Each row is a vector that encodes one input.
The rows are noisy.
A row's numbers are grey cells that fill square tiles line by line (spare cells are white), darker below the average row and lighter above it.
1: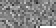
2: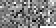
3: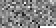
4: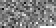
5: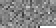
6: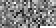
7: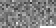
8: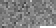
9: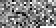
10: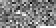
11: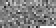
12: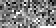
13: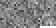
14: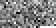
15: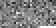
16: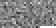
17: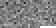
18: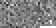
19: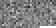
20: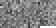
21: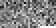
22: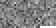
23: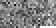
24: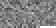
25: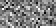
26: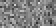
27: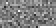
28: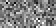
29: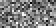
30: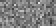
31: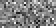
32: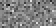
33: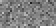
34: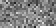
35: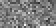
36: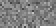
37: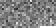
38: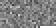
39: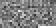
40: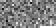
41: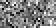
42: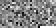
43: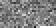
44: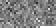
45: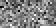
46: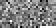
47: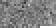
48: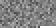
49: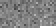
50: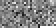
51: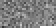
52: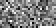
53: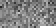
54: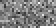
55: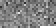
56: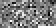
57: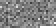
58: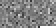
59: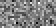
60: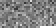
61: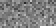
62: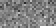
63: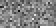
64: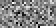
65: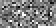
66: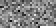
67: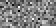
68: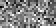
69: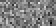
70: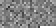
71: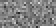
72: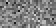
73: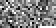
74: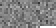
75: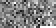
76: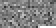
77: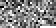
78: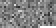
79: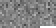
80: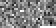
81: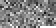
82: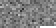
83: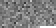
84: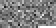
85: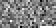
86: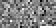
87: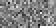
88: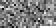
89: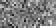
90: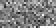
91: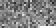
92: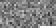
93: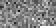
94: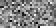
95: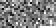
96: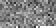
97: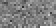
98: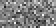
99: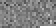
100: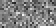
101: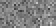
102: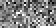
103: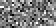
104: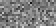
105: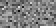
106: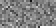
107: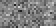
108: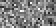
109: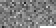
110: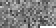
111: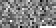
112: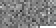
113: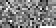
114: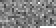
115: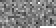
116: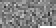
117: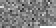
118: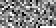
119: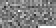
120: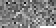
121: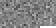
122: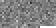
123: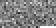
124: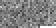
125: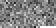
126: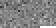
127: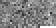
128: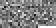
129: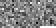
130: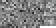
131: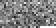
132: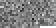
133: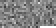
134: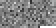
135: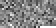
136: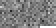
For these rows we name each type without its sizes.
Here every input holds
a list of points on a line.
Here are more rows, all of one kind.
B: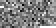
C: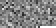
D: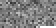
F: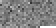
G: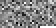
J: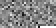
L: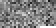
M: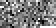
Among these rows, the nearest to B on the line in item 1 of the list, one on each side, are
C and F.
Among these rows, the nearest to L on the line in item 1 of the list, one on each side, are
G and J.
